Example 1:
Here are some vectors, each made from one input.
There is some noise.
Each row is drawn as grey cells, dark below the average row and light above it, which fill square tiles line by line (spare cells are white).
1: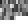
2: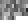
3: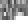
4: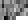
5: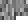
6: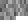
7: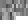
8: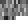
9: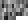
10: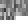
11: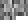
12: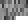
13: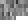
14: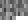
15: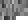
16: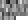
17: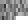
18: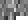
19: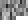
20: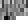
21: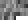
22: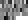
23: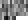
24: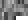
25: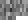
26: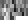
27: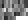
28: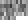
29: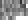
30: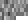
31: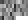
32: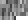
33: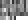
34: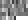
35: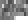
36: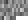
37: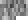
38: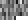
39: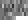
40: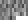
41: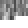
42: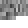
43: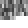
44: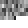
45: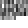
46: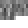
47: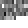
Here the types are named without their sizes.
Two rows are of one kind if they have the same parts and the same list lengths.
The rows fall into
2 kinds.
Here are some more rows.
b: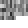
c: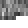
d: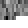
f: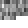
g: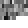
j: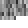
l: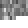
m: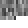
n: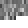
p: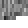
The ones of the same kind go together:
b, f, j, l, m, n
c, d, g, p

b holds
a point on a line and a node of a tree.
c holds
a point on a line.
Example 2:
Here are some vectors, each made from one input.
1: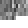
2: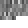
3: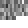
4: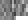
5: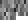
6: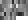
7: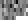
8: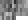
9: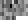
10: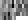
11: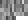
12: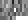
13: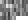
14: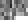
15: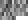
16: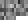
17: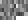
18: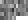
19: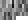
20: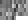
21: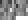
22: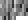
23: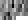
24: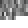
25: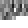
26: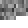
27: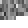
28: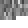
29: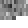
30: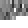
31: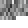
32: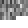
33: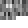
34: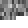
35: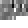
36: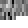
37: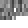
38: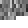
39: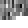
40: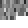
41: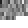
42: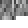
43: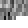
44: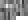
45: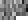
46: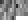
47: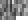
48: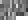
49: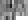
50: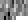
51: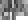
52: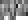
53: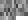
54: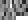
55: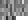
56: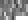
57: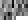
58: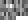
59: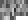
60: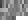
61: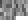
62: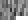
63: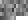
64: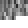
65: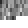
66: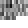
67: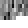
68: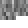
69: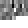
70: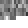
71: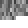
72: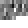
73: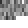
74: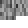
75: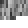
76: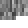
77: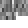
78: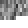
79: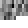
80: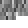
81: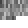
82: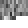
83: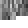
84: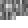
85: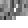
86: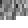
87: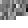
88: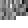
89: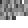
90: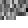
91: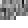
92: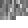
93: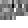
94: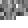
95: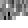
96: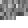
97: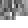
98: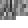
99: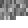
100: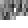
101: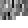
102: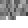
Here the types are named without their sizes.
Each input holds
either a node of a tree, or three true/false values.
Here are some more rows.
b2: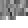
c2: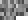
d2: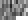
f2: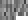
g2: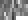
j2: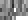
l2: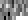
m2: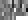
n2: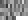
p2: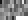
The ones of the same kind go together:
b2, d2, f2, g2, n2, p2
c2, j2, l2, m2

